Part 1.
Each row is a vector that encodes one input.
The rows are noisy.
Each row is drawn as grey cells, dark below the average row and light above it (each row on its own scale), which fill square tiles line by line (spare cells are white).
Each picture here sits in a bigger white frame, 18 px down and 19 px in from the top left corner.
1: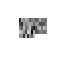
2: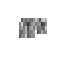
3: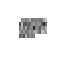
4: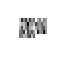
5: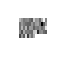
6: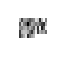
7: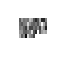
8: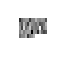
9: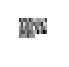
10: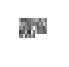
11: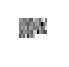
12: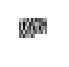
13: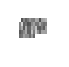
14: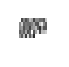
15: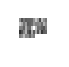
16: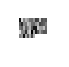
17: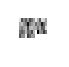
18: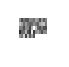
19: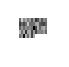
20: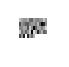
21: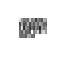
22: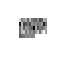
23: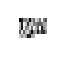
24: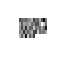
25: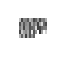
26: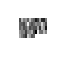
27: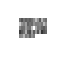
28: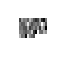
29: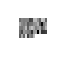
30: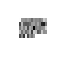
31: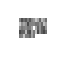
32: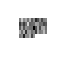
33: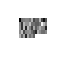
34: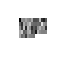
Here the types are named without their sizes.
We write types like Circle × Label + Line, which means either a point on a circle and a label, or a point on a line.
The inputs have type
Line.
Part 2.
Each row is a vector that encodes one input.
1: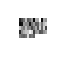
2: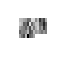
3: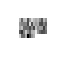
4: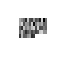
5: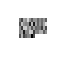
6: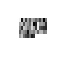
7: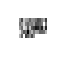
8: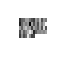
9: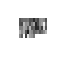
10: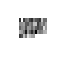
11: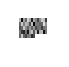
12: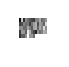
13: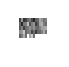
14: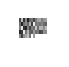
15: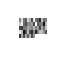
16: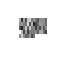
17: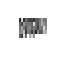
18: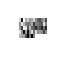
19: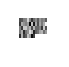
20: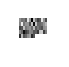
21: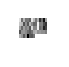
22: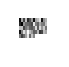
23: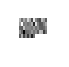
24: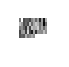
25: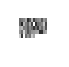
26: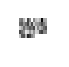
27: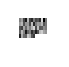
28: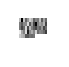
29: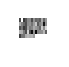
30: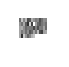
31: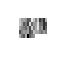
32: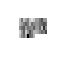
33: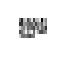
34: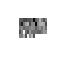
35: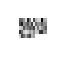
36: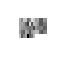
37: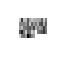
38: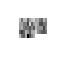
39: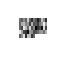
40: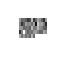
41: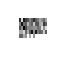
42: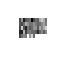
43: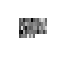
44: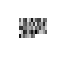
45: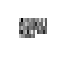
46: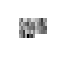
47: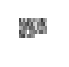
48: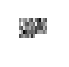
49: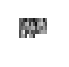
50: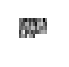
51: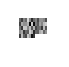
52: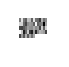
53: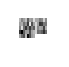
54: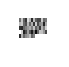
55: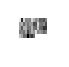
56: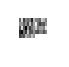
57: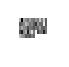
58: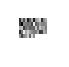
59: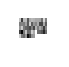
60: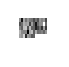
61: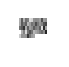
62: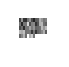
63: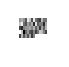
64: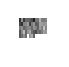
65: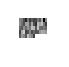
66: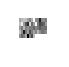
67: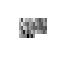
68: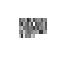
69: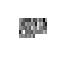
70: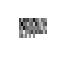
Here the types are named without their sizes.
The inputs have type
Label.
